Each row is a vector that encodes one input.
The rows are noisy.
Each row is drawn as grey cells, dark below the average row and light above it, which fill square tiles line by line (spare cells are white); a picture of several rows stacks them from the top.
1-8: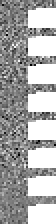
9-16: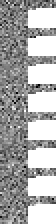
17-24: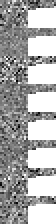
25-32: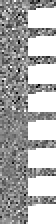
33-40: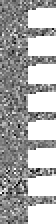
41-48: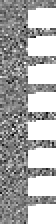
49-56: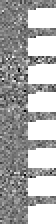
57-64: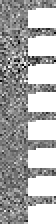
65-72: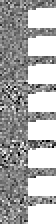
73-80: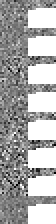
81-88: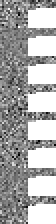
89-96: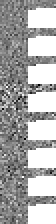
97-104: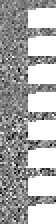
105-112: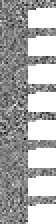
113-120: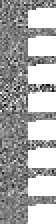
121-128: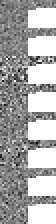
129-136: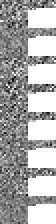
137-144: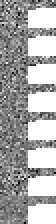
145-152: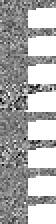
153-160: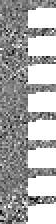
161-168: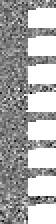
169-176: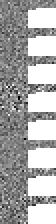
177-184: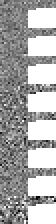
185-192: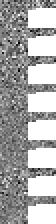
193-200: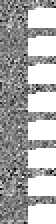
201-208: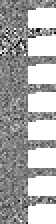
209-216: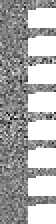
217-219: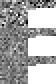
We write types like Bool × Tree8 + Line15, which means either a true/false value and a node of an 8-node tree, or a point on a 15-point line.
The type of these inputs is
Circle17 + Label5.
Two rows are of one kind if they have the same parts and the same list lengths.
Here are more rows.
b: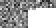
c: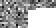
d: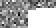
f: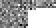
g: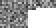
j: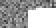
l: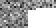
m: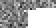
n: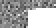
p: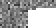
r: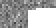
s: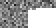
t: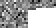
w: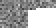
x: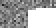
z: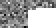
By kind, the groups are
b, f, g, j, l, m, n, p, r, s, w, x, z
c, d, t

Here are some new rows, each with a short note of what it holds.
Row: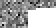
one of 5 labels
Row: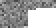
a point on a 17-point circle
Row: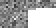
a point on a 17-point circle
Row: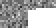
a point on a 17-point circle
